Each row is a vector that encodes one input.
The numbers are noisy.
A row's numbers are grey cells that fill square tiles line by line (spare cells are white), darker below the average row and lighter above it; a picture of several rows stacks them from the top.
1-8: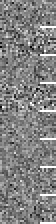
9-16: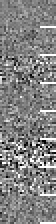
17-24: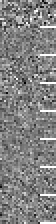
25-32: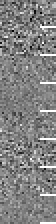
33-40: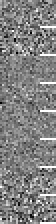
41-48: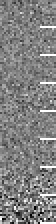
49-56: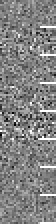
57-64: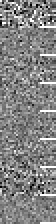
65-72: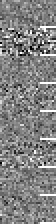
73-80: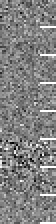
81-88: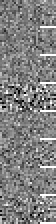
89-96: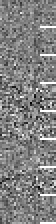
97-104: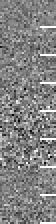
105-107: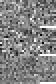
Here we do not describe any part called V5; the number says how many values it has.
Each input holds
a list of up to three items, each a point on a 6-point circle and a value of V5.
